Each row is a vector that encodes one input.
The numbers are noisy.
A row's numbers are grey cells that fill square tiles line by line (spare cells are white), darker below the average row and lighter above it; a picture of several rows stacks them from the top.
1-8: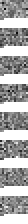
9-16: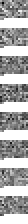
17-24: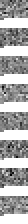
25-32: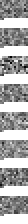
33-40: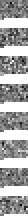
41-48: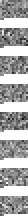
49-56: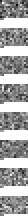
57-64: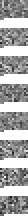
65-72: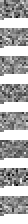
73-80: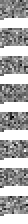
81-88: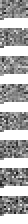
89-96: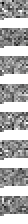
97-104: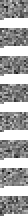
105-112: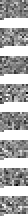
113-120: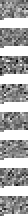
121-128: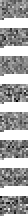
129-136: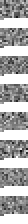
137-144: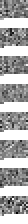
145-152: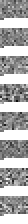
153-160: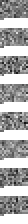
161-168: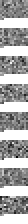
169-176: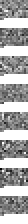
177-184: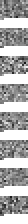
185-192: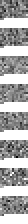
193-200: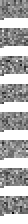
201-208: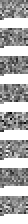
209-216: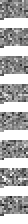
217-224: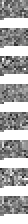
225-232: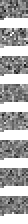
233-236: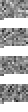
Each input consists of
a point on a 9-point line.
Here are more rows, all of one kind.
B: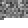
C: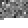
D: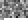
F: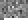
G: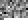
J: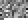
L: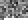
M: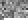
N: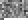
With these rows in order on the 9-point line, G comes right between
F and M.
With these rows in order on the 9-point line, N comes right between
D and F.
